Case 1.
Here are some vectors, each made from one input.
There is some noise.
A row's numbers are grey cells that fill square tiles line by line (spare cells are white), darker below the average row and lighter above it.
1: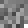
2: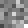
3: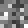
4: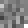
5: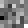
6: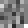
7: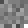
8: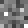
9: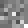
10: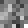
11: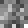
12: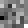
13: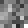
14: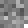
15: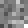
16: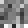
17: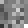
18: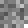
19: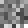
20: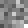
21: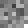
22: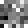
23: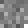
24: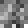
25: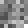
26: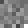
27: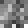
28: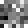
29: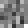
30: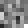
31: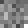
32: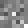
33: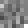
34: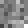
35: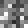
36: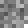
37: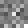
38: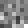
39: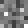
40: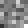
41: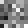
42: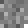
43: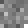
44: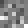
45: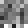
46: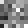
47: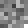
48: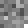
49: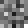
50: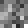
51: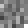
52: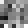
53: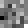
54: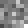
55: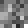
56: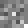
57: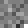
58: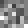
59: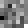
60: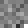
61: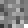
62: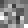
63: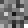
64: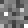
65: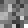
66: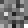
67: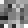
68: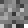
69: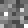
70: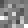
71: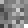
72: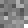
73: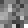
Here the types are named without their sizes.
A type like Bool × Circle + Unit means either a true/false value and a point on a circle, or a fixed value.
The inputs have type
Bool × Bool × Bool × Line.
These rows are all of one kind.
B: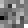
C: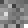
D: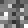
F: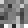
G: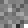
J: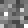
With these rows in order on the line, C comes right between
D and G.
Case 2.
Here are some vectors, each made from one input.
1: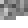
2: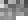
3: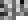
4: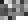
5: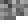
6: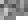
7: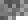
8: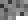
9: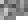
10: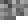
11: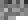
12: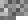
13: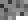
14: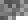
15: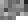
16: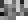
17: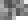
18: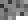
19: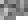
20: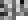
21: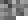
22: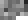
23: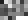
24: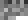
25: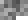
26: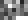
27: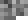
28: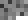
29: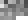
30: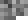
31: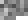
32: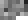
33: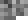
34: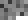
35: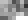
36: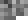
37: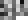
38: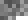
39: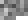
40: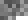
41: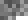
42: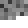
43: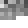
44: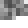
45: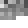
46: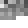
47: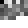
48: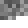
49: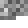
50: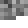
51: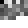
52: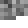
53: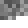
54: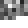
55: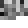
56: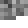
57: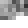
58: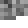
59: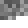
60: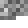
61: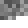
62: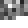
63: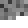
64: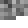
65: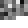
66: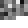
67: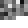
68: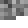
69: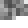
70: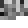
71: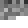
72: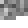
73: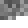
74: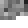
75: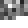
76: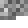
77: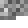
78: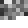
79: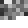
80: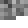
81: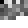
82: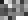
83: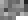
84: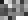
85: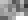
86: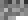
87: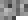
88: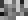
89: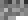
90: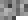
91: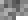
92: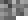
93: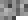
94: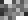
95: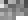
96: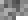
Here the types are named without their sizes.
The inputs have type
Label + Line.
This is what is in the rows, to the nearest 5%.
About 75% of them hold a label. The rest hold a point on a line.
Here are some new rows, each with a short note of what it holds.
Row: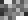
a point on a line
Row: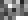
a point on a line
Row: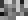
a point on a line
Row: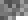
a label
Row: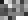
a point on a line
